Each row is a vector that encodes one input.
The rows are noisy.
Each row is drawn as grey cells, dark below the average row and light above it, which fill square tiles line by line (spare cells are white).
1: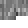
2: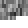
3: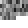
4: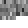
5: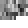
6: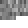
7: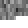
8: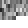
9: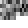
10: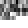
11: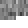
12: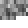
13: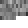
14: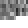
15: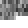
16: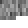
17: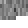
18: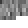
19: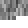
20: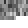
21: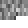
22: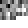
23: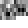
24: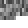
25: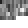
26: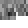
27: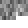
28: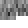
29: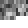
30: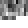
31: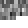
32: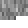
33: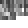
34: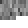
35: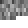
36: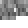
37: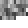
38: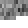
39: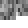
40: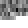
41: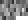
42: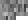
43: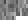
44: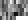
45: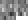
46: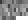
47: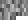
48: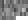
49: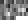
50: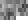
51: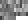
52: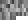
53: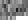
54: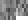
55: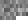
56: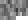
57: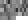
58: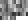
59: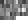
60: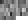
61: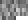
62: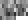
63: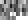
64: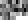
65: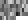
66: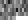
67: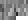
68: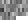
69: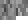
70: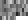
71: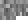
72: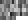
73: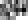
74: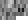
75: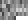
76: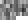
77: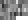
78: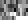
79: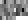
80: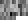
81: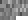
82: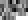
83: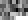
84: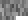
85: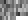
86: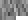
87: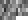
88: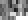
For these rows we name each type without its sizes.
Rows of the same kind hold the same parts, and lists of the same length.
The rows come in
4 kinds.
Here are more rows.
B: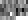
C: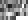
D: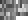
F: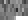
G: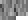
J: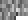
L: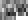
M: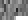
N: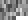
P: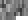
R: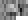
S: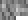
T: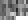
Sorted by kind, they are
B, F, M
C
D, L, P, R, T
G, J, N, S

